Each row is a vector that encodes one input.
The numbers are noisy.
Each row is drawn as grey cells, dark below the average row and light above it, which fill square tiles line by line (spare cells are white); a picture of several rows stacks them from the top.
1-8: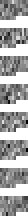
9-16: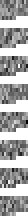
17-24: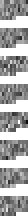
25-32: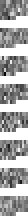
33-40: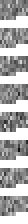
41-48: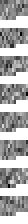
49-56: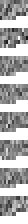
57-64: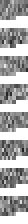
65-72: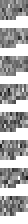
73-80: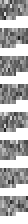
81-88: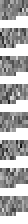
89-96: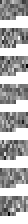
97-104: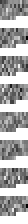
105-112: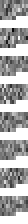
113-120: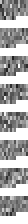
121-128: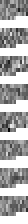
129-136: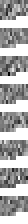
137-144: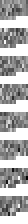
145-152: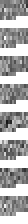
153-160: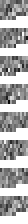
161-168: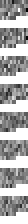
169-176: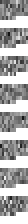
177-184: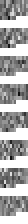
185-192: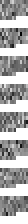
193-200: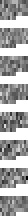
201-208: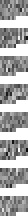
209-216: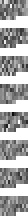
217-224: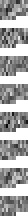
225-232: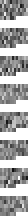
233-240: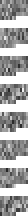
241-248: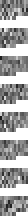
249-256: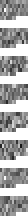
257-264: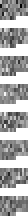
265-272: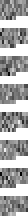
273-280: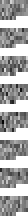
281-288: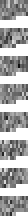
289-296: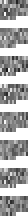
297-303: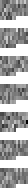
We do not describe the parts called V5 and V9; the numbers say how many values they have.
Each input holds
either two labels (each one of 11), or a true/false value and a value of V5, or a value of V9.
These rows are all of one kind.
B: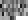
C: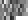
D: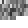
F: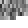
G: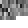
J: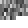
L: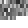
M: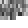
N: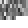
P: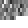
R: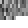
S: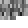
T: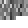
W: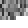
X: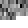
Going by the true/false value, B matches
G, R, W and X.
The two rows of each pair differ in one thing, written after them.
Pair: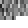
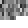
the value of V5
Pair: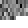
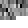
the value of V5
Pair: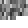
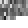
the value of V5
